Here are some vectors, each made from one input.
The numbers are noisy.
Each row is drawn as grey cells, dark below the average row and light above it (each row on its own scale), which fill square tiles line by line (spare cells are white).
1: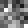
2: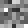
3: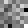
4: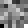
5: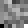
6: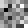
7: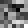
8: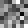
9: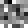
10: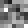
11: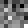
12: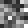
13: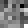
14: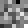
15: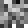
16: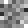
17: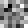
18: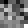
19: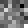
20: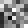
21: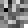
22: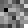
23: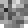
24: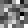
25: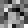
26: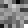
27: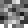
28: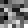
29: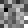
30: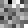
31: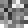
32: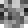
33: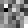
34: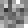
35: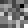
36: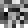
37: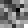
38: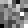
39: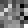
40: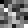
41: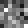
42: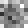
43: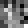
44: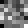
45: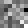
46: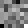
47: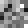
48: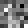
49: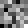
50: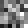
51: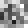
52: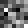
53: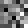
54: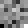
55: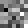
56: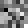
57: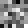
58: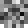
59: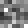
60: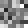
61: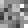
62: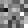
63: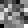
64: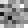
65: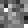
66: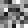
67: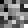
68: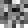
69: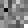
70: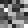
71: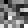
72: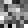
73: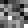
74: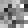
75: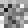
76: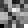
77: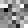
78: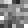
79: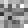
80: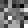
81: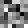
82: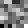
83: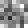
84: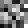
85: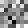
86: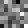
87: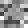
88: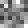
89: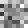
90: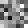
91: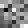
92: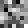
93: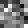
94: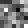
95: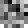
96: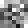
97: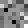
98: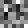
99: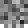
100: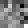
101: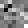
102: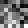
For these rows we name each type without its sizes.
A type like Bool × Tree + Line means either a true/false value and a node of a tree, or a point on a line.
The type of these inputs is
Line × (Line + Tree).
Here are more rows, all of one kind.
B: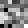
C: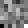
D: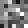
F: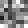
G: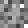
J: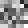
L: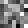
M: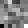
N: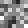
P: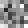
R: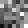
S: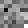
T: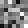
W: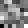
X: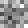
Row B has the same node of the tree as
D, J, M and S.
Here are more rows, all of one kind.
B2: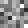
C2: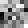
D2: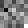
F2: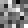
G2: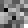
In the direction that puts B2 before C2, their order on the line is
F2, G2, D2, B2, C2.
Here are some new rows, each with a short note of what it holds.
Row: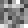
a point on a line and a node of a tree
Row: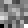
a point on a line and a node of a tree
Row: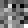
a point on each of two lines
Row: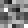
a point on each of two lines
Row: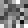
a point on each of two lines
